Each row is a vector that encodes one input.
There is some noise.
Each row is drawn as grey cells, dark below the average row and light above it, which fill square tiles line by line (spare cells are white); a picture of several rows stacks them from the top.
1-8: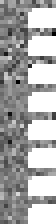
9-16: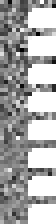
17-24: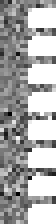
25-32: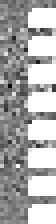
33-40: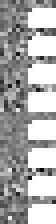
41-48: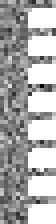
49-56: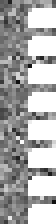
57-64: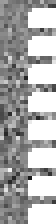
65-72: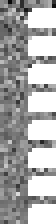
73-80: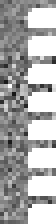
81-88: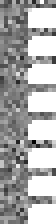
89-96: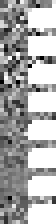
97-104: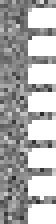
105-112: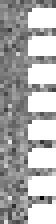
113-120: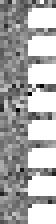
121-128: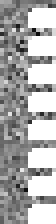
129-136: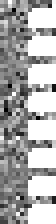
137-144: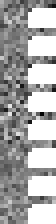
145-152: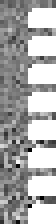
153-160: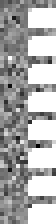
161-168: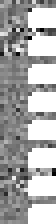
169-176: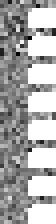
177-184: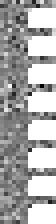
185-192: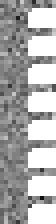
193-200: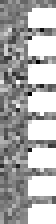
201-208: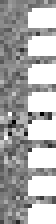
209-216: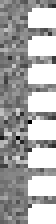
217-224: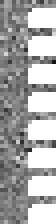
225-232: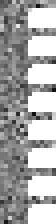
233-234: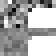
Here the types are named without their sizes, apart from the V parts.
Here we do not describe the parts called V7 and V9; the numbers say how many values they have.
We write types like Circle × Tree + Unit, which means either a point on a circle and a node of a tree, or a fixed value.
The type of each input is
Circle × ((Circle + Unit) × V9 + Line × V7).
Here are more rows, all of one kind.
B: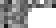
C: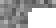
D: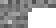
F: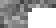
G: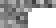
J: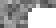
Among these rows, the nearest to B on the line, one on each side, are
D and G.
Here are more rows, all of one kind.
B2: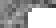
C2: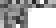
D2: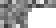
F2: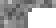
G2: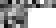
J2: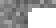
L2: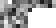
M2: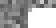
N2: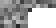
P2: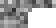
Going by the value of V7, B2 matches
C2, G2 and N2.
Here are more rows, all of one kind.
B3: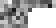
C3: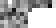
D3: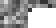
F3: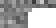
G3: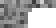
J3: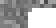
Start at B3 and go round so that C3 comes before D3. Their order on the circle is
B3, C3, G3, D3, F3, J3.
